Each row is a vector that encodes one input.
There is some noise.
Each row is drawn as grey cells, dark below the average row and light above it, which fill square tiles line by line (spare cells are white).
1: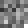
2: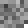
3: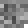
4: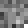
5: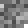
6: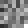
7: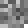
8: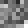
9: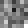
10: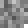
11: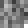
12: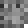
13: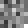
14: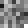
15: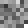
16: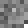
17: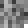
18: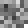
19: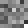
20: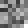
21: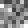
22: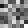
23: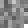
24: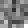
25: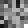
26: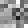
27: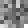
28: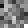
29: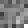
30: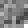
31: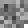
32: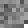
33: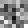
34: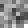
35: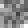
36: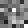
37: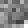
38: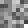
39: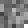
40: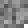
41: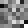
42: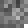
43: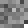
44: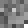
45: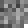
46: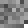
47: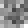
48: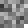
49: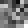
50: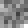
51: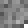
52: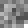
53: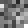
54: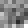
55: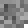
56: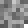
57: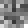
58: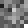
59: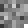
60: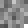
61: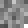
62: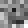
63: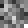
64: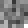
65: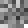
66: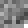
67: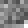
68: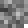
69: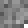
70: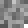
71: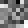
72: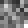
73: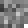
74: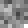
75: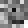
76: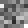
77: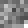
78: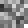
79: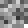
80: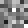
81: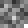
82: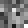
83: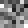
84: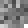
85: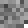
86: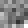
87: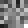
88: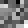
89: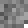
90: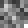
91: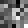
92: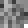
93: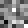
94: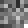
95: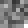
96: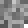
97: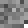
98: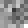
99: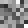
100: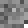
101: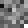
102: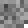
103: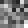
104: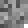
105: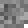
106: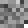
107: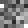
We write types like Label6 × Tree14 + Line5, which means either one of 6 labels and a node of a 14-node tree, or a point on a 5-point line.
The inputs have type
Bool × Bool × Bool × Bool.
